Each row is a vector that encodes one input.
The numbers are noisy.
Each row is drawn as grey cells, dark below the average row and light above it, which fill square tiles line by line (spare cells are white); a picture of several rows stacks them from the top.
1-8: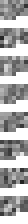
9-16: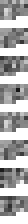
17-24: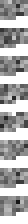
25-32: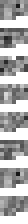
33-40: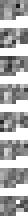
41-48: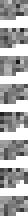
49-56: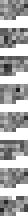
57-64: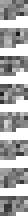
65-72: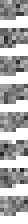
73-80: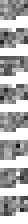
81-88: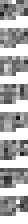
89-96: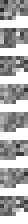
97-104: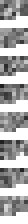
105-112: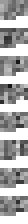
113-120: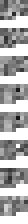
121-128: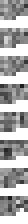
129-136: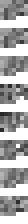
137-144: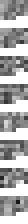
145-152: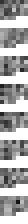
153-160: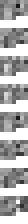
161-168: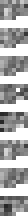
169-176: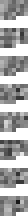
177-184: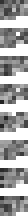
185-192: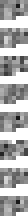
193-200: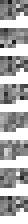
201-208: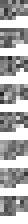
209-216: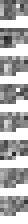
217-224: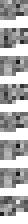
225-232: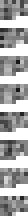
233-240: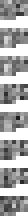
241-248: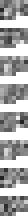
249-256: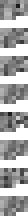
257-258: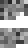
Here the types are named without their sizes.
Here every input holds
a list of points on a circle.
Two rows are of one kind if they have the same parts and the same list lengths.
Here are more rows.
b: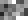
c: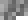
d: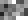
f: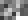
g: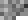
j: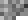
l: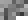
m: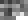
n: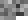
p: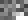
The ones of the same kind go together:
b, d
c, g, j, l, n
f, m, p

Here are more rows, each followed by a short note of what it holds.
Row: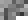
a list of one item
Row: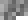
a list of one item
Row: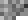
a list of one item
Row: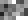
the empty list
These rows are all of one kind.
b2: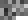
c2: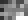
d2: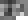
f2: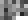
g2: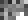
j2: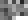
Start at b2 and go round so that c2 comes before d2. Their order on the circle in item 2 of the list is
b2, f2, j2, c2, g2, d2.
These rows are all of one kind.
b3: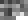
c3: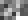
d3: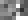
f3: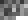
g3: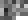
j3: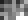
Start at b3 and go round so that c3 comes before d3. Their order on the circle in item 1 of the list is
b3, g3, f3, j3, c3, d3.
